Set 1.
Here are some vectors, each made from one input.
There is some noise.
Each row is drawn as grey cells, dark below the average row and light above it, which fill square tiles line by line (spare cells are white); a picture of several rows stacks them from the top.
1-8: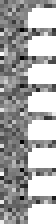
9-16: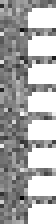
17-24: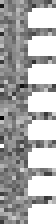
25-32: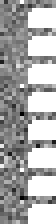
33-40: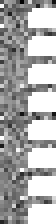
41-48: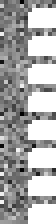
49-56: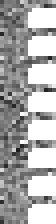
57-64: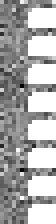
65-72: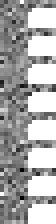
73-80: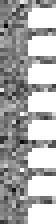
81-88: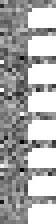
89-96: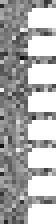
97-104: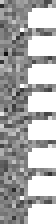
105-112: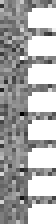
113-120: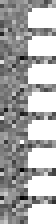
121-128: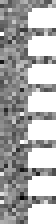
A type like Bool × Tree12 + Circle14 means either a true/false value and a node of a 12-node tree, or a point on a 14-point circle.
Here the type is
Bool × Circle11 + Line8.
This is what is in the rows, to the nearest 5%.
About 65% of them hold a point on an 11-point circle and a true/false value. The rest hold a point on an 8-point line.
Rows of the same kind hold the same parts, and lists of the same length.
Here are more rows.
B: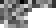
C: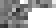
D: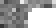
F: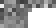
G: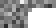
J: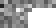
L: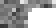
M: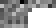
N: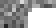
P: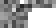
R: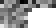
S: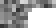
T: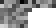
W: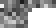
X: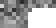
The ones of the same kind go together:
B, F, M, R, T, W, X
C, D, G, J, L, N, P, S

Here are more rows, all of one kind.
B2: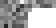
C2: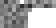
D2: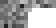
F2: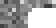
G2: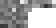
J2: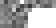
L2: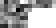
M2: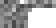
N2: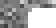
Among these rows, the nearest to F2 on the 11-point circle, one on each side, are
G2 and L2.
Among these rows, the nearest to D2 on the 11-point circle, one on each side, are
B2 and N2.
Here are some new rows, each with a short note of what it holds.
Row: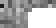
a point on an 11-point circle and a true/false value
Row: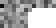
a point on an 11-point circle and a true/false value
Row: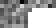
a point on an 8-point line
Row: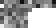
a point on an 8-point line
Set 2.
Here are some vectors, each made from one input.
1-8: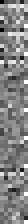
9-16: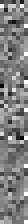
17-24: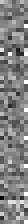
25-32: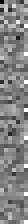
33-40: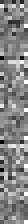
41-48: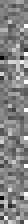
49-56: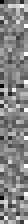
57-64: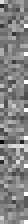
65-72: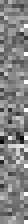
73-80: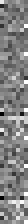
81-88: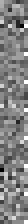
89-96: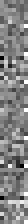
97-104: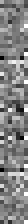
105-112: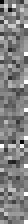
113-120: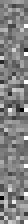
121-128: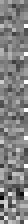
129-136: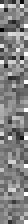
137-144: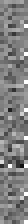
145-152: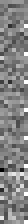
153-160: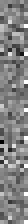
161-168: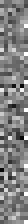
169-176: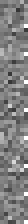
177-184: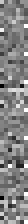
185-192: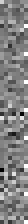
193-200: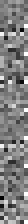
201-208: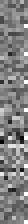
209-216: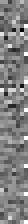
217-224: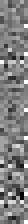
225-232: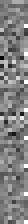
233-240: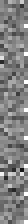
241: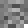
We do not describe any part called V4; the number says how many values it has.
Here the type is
Bool × Label10 + V4.
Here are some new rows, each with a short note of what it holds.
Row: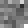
one of 10 labels and a true/false value
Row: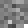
one of 10 labels and a true/false value
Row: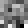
a value of V4
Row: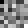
a value of V4
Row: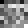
a value of V4
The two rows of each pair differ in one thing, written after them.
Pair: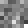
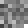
the label
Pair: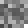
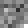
the true/false value
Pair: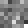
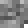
the label
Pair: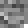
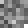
the true/false value
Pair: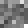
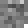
the true/false value
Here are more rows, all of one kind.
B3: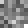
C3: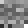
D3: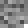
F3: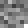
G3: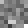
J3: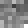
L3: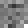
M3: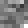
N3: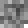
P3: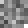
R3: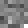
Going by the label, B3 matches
D3, F3 and P3.
